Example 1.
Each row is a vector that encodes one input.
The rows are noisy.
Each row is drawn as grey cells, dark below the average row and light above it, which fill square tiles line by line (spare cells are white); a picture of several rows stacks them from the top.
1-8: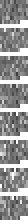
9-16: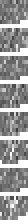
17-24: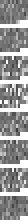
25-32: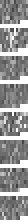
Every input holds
three true/false values.
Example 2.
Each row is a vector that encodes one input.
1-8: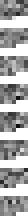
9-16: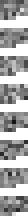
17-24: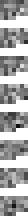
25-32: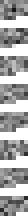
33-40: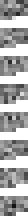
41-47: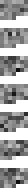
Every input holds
one of 10 labels.
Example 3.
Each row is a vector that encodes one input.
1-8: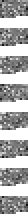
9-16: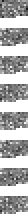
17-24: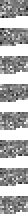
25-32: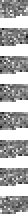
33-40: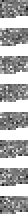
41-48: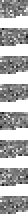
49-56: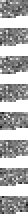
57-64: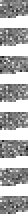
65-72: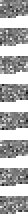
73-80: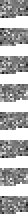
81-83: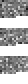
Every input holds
three true/false values.
